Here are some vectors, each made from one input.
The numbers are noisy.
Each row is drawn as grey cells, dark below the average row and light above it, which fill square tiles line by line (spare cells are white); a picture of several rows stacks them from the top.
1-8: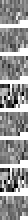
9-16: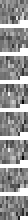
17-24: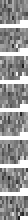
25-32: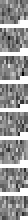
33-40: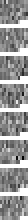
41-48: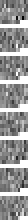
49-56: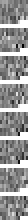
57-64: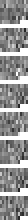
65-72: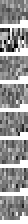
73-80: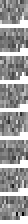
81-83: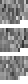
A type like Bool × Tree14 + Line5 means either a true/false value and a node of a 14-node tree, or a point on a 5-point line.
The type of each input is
List2(Line9).
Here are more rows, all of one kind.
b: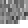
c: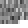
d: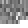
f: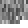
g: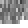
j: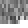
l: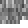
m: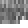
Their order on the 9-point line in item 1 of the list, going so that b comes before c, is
f, l, m, d, b, j, c, g.
